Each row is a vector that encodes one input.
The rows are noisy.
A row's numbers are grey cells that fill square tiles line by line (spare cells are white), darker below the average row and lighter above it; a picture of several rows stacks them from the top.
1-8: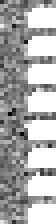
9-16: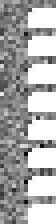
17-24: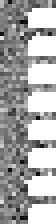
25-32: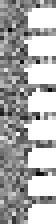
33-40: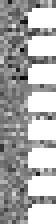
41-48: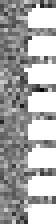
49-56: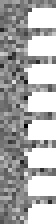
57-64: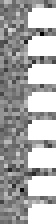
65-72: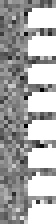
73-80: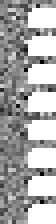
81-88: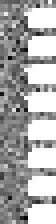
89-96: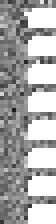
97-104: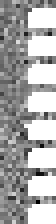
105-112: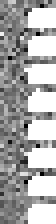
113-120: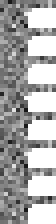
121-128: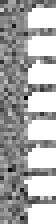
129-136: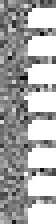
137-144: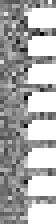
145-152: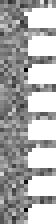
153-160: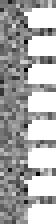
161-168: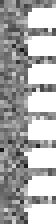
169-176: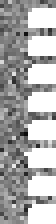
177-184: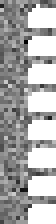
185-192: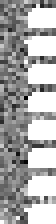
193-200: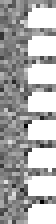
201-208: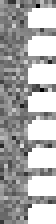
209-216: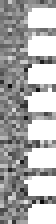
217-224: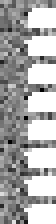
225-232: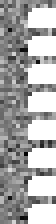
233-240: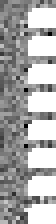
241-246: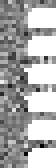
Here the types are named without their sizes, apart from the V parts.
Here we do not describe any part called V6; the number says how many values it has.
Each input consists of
a point on a line, together with either a node of a tree, or a value of V6.
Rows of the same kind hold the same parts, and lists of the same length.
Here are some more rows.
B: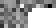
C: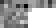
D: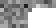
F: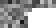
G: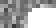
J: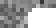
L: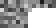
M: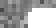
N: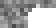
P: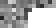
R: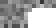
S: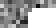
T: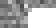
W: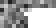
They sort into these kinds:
B, C, D, G, J, L, M, N, P, R, T
F, S, W

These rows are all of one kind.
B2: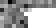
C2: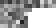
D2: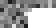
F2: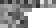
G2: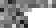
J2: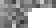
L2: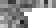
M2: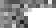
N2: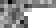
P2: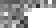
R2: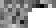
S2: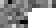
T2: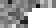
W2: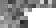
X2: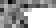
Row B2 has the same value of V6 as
G2, L2, M2 and S2.
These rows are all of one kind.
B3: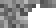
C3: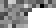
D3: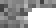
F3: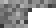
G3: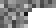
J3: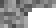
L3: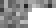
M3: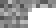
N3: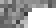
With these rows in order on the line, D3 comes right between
L3 and M3.
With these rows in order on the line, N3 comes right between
F3 and M3.
